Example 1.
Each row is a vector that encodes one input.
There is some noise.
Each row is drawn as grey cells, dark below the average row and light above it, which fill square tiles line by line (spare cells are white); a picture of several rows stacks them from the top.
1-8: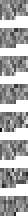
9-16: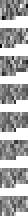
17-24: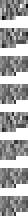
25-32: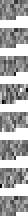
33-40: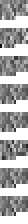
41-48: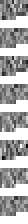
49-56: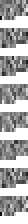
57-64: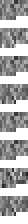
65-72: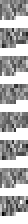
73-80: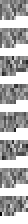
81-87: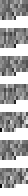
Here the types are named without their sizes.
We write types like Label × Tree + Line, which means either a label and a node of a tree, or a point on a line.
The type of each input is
Line.
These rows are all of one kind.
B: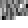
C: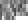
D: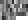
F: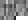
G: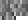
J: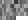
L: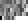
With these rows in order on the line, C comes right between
J and L.
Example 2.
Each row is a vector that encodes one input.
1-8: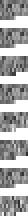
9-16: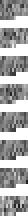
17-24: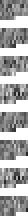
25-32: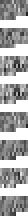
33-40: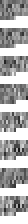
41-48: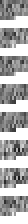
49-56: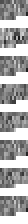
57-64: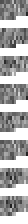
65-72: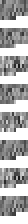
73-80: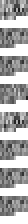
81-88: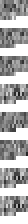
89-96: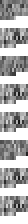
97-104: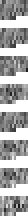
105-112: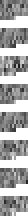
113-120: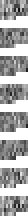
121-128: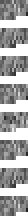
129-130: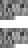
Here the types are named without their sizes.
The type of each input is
Line.
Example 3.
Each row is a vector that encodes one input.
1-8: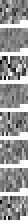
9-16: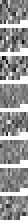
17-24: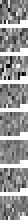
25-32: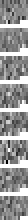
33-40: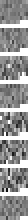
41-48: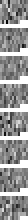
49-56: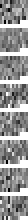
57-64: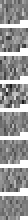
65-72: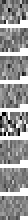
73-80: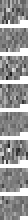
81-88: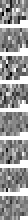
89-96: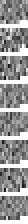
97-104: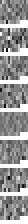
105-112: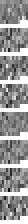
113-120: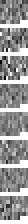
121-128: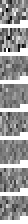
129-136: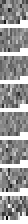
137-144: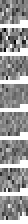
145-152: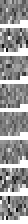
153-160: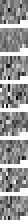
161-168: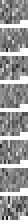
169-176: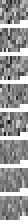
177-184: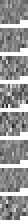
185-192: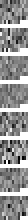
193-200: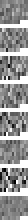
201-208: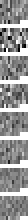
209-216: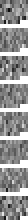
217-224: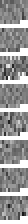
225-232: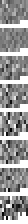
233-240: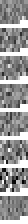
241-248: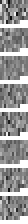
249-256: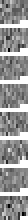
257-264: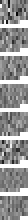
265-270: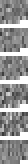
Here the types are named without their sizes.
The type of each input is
Bool × Bool × Bool × Bool.
